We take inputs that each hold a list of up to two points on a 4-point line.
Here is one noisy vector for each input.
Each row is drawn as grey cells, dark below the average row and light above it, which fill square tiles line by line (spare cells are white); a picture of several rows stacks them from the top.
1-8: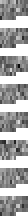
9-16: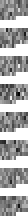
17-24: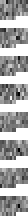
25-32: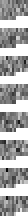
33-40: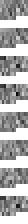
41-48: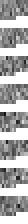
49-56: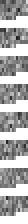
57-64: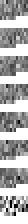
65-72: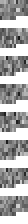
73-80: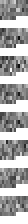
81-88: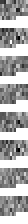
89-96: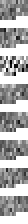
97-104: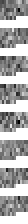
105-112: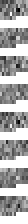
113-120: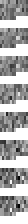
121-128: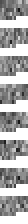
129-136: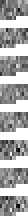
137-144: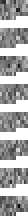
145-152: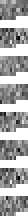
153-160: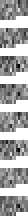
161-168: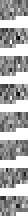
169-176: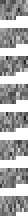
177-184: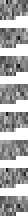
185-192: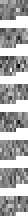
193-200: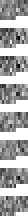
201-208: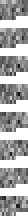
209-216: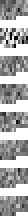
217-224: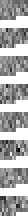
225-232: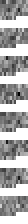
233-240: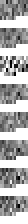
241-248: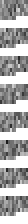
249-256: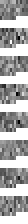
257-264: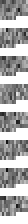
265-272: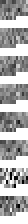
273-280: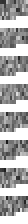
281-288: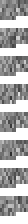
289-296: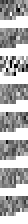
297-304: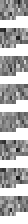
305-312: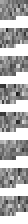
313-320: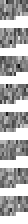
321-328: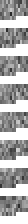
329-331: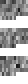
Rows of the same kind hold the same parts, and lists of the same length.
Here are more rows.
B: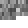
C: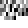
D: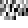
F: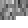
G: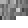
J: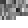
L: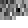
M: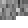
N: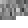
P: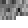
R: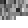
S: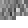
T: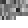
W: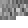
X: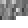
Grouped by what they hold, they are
B, F, G, M, N, S, W, X
C, D
J, L, P, R, T

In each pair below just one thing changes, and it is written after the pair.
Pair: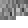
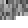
the place on the 4-point line in item 1 of the list
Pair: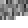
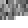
the place on the 4-point line in item 2 of the list
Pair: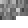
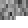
the place on the 4-point line in item 1 of the list
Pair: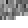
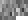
the place on the 4-point line in item 1 of the list
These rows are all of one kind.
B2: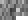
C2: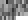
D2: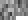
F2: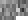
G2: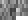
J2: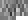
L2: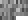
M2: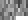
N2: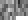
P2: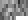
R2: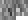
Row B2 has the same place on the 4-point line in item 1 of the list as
G2 and L2.
